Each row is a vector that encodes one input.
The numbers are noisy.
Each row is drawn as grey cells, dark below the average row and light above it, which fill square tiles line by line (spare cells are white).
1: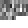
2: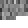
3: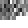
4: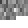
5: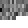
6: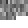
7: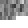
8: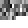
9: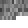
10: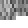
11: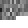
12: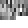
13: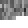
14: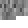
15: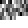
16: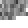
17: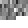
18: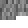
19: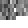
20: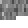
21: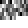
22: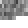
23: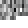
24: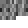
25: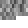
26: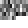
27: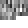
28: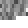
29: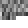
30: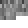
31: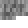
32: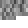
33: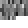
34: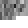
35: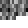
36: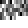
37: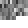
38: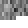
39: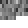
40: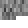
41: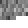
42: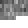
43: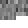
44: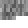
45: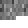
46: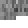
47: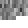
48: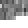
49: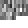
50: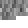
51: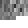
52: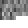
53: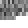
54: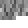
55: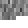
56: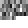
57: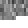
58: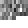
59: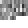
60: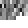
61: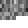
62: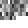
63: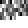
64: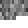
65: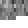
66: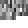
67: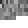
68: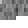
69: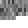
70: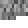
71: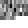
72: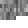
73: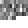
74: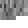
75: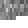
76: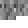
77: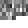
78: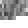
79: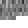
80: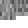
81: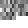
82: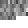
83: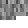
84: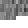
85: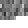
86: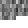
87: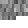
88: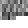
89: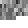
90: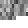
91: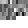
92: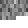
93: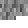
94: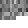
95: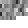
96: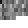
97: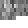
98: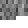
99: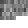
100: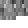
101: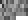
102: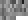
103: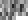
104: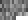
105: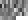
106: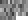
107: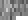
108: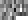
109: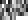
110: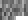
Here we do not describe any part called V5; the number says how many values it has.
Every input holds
a list of up to three items, each a true/false value and a value of V5.
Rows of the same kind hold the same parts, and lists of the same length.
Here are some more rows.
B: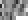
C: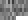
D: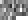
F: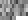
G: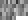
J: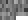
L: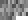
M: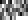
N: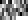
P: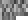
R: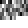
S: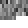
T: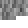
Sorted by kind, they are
B, F, G, L, P, T
C, J, S
D
M, N, R

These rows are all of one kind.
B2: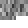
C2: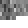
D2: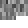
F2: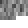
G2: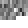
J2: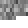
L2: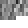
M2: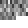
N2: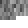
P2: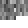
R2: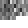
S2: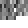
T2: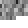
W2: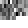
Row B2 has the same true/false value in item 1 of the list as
G2, J2, T2 and W2.
